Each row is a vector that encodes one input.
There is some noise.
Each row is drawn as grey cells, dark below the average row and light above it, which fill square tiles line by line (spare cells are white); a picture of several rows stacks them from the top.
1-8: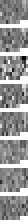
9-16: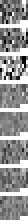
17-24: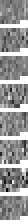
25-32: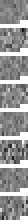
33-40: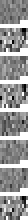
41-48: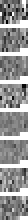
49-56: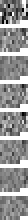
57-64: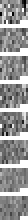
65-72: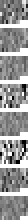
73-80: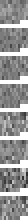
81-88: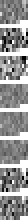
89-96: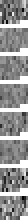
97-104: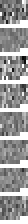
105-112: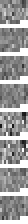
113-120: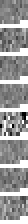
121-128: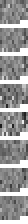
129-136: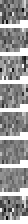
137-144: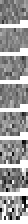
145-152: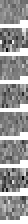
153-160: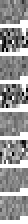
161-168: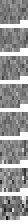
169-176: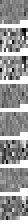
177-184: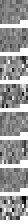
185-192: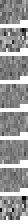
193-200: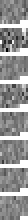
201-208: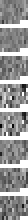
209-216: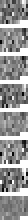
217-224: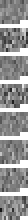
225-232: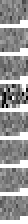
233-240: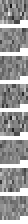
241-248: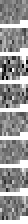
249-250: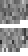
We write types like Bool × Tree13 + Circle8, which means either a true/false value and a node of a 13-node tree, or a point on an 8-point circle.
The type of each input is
List2(Line7).
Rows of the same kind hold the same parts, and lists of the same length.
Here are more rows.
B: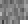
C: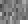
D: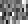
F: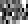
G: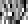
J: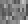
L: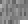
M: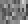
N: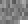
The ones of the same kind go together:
B, C, D
F, J, L, M, N
G

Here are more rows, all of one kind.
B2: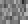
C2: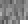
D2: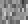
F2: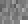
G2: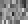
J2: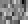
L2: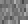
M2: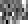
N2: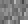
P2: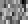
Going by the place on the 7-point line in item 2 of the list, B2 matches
D2, F2 and L2.
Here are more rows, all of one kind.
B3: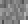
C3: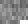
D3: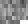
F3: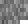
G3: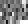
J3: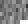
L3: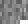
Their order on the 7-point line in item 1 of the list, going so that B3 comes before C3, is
F3, B3, D3, C3, G3, J3, L3.
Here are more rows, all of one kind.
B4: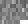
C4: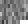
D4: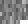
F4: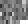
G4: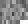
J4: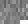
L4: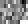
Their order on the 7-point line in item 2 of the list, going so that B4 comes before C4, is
G4, D4, L4, F4, J4, B4, C4.
